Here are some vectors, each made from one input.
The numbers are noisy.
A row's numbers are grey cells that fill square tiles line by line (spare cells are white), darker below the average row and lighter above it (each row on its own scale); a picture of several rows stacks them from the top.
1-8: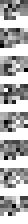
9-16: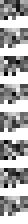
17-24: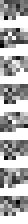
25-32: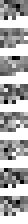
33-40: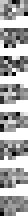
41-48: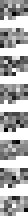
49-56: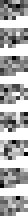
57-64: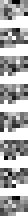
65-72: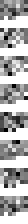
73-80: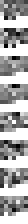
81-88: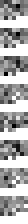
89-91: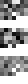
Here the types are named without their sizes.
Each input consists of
a true/false value, together with a list of points on a line.
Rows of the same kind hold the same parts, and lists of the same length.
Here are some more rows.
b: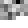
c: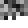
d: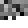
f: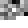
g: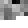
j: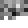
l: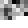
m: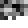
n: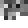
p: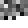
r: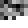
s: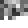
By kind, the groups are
b, f, g, l
c, d, m, n, p, r
j, s

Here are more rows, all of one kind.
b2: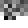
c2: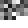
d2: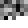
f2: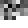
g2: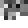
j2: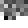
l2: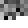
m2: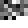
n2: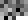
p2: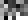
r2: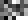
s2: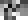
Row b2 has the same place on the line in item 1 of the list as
j2, l2 and n2.
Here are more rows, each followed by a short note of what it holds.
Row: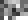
a true/false value, together with the empty list
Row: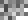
a true/false value, together with a list of two items
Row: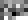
a true/false value, together with the empty list
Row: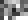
a true/false value, together with the empty list
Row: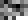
a true/false value, together with a list of one item
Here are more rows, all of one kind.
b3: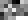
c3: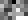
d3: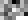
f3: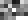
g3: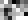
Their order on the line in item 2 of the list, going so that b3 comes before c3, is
g3, f3, d3, b3, c3.
